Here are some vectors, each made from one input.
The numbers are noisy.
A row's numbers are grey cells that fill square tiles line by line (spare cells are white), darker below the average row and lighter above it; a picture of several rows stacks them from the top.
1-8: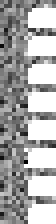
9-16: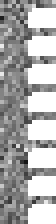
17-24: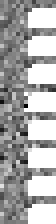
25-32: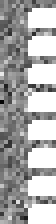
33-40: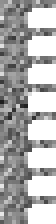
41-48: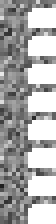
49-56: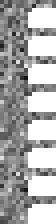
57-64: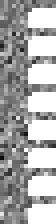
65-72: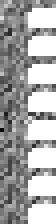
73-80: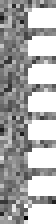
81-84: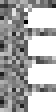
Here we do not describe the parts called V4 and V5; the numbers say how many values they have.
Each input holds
either a point on each of two 3-point lines and a value of V5, or a true/false value and a value of V4.
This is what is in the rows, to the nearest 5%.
About 65% of them hold a point on each of two 3-point lines and a value of V5. The rest hold a true/false value and a value of V4.
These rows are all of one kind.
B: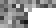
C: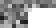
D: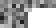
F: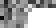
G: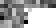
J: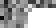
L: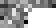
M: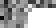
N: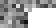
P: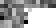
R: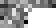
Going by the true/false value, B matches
C, D and N.
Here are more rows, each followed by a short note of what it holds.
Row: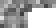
a point on each of two 3-point lines and a value of V5
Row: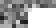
a true/false value and a value of V4
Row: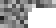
a true/false value and a value of V4
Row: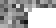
a true/false value and a value of V4
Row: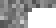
a point on each of two 3-point lines and a value of V5
